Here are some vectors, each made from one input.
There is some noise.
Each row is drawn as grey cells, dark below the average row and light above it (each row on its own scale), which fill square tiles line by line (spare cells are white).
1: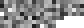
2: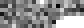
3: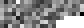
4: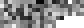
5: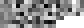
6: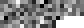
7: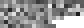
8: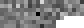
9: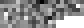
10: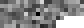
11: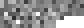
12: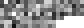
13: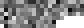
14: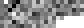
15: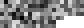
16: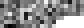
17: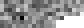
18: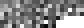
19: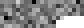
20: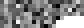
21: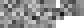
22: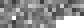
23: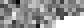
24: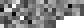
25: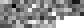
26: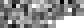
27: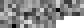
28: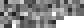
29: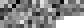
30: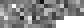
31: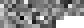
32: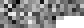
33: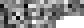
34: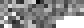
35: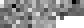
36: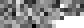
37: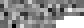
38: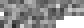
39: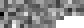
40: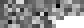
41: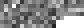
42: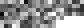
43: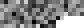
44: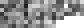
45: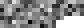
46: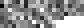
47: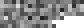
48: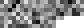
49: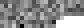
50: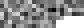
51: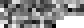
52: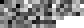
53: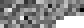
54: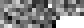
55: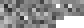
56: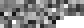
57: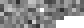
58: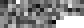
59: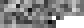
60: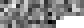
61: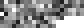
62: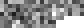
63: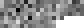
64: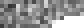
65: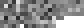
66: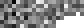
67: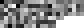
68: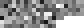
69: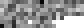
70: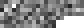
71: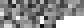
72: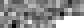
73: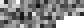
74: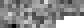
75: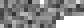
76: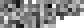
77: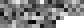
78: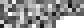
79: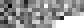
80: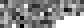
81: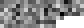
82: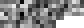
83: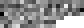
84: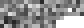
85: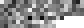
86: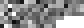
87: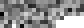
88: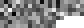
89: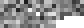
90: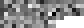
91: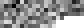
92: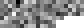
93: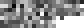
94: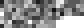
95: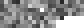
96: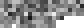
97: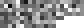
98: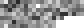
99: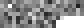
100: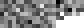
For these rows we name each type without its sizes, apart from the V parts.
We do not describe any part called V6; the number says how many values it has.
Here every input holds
a node of each of two trees and a value of V6.
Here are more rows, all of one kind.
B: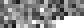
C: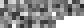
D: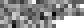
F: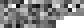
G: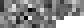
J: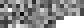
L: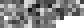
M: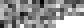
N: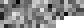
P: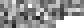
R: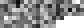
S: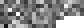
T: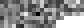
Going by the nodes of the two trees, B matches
L, N, R and S.
